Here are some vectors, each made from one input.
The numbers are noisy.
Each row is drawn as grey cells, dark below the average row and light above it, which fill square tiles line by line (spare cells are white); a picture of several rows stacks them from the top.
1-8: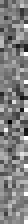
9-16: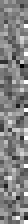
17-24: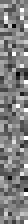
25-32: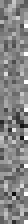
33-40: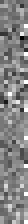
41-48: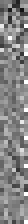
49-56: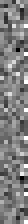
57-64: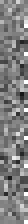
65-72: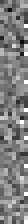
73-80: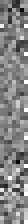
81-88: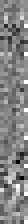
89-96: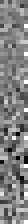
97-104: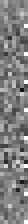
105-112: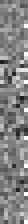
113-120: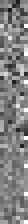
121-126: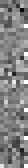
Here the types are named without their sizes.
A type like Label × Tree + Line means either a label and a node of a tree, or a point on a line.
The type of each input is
Bool × Bool × Bool × Bool + Circle + Unit.
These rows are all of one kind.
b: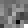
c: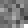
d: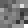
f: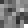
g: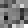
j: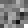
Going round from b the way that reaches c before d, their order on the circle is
b, c, j, f, g, d.
